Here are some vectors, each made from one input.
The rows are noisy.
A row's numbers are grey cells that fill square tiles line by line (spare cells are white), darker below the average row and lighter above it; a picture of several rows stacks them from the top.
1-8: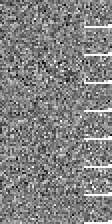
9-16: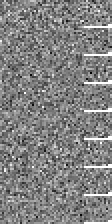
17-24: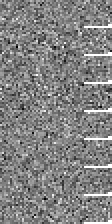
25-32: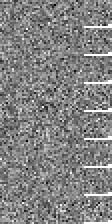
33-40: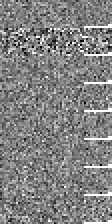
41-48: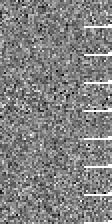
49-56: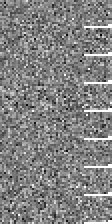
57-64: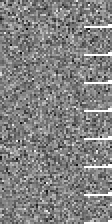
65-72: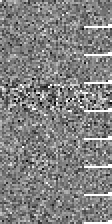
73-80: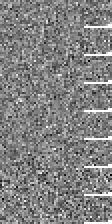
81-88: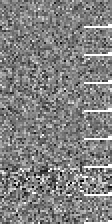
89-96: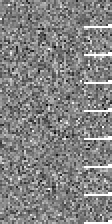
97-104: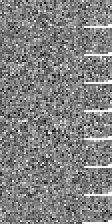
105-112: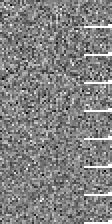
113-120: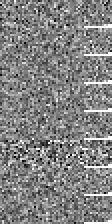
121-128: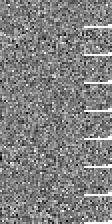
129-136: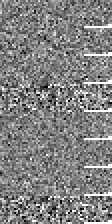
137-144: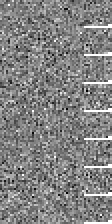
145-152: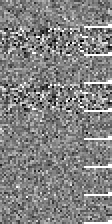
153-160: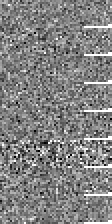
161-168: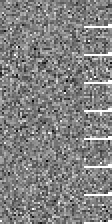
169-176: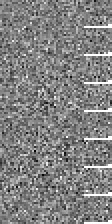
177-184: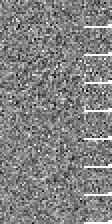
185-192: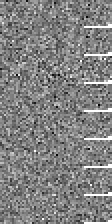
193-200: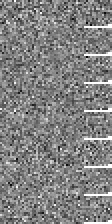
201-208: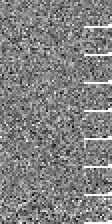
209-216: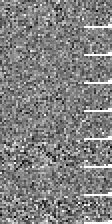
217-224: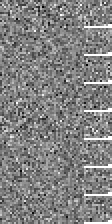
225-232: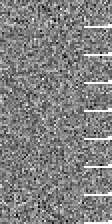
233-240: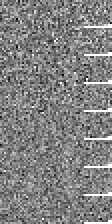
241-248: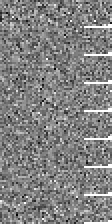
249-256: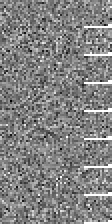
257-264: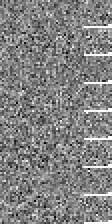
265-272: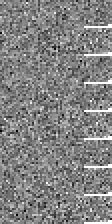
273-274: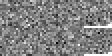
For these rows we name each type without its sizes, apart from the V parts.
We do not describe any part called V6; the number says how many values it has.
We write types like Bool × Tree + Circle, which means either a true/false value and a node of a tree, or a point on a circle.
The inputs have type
List(Label × (Line + V6)).
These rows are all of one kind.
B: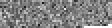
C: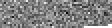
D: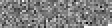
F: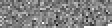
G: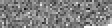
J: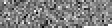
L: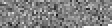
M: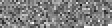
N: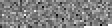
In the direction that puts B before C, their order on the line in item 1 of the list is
J, N, L, G, F, D, M, B, C.
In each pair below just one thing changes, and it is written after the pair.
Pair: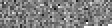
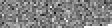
the label in item 1 of the list
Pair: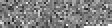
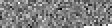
the label in item 2 of the list
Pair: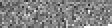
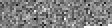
the place on the line in item 1 of the list
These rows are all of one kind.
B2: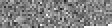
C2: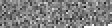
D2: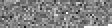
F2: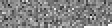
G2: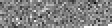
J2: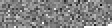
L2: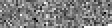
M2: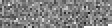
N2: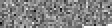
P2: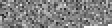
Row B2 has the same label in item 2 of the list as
J2, M2 and N2.
